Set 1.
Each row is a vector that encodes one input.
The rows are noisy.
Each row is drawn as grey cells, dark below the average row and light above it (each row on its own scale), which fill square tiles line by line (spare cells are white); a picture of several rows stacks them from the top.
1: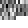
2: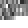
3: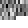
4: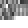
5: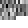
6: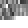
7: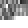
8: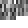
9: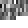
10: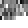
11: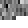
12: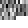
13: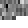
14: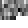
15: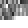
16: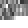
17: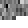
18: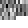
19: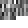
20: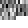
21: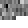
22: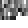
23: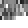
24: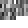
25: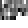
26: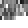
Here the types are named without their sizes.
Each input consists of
a point on a line.
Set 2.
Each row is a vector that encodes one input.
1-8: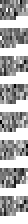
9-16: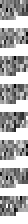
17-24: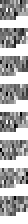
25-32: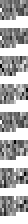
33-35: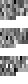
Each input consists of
three true/false values.
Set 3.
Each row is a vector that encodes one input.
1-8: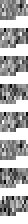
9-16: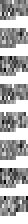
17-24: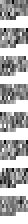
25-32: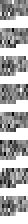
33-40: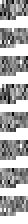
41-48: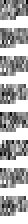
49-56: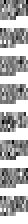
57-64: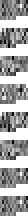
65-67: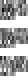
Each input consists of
either a fixed value, or three true/false values.
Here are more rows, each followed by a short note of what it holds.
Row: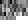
a fixed value
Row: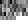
a fixed value
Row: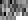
a fixed value
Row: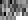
a fixed value
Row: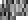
three true/false values
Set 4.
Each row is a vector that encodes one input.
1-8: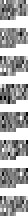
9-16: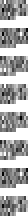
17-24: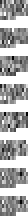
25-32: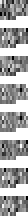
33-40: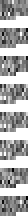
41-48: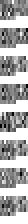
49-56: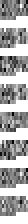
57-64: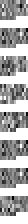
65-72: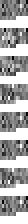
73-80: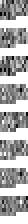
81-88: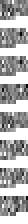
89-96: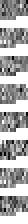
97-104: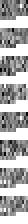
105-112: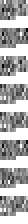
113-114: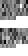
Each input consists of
either a fixed value, or three true/false values.
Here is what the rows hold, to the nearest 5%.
About 5% of them hold a fixed value. The rest hold three true/false values.
